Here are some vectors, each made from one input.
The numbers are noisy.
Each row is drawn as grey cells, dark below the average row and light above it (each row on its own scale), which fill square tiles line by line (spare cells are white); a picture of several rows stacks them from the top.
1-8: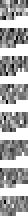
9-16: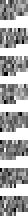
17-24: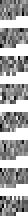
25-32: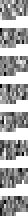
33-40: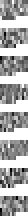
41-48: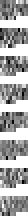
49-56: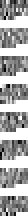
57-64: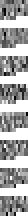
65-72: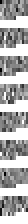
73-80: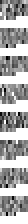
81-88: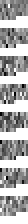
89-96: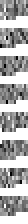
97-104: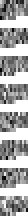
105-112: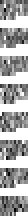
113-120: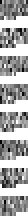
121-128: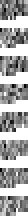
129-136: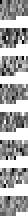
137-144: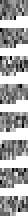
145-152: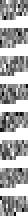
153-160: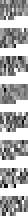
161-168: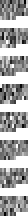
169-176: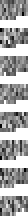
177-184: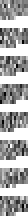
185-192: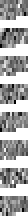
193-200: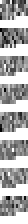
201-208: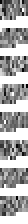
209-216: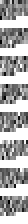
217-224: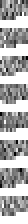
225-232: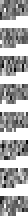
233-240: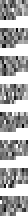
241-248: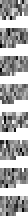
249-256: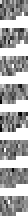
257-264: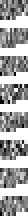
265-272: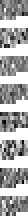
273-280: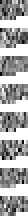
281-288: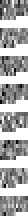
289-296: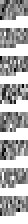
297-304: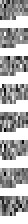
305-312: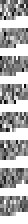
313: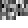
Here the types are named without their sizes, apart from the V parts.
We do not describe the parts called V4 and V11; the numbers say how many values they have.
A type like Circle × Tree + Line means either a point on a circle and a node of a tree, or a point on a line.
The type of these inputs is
(Line + V4) × (Tree + V11).
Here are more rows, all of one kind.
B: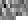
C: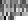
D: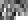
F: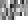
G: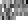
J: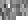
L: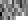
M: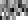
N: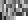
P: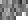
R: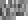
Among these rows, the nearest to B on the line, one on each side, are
G and J.
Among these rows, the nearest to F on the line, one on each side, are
C and R.
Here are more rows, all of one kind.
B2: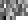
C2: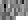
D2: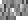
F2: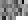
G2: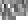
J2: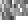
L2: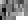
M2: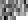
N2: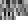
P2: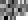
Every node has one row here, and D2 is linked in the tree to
G2, L2 and M2.
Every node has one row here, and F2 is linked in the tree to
B2 and C2.
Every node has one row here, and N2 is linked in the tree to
G2.
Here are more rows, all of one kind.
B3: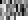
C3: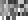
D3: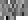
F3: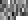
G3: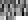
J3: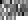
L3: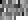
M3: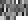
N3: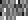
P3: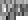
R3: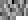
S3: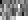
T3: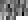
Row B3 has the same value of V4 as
J3, L3, N3 and S3.
